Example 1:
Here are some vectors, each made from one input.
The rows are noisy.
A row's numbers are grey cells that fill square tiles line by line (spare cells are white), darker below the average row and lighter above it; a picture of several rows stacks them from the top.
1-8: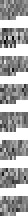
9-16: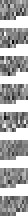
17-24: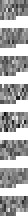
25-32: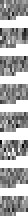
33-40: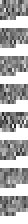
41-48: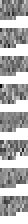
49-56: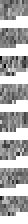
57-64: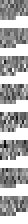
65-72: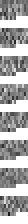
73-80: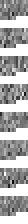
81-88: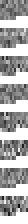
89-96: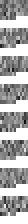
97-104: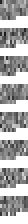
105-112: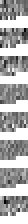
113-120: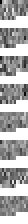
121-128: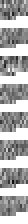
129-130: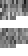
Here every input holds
a point on an 11-point circle.
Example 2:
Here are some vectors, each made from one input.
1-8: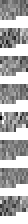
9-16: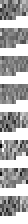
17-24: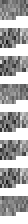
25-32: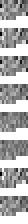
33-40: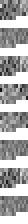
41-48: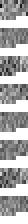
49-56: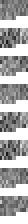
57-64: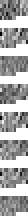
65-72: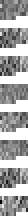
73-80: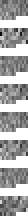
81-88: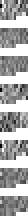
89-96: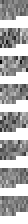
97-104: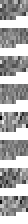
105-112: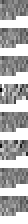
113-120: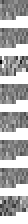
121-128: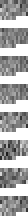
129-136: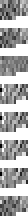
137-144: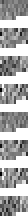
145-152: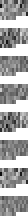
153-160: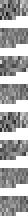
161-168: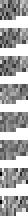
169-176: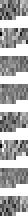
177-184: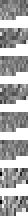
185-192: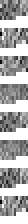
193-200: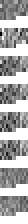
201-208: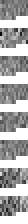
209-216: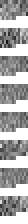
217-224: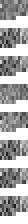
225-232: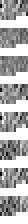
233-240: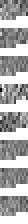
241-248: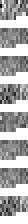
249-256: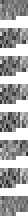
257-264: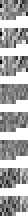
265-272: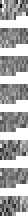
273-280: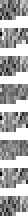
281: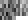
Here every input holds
a point on a 10-point line.
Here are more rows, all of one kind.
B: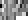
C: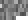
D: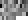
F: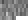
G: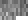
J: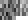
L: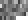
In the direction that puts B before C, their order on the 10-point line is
B, D, G, F, C, L, J.
